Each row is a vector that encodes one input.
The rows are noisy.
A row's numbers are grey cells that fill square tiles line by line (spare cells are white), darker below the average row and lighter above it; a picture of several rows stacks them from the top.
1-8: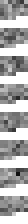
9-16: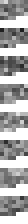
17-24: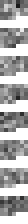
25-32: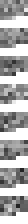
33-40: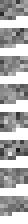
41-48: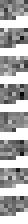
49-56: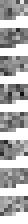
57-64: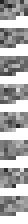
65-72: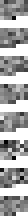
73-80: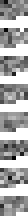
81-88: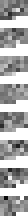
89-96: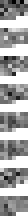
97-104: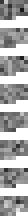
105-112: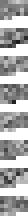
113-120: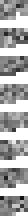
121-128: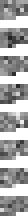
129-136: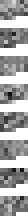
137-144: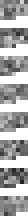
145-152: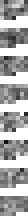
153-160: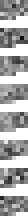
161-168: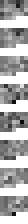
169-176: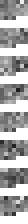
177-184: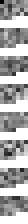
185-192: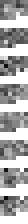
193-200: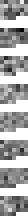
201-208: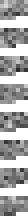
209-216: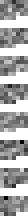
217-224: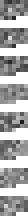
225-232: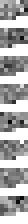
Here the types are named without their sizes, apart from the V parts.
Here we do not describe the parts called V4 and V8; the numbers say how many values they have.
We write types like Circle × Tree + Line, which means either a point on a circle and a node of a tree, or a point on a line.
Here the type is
Label × Label + (Line + V4) × V8.
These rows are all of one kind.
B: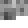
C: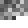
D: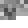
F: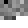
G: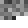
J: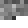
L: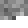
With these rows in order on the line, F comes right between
G and J.
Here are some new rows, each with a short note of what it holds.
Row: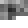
two labels
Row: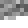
a value of V4 and a value of V8
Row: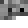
two labels
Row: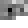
two labels
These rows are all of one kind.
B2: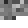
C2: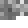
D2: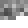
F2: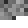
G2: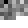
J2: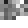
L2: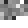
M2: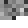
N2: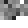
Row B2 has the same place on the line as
G2 and N2.
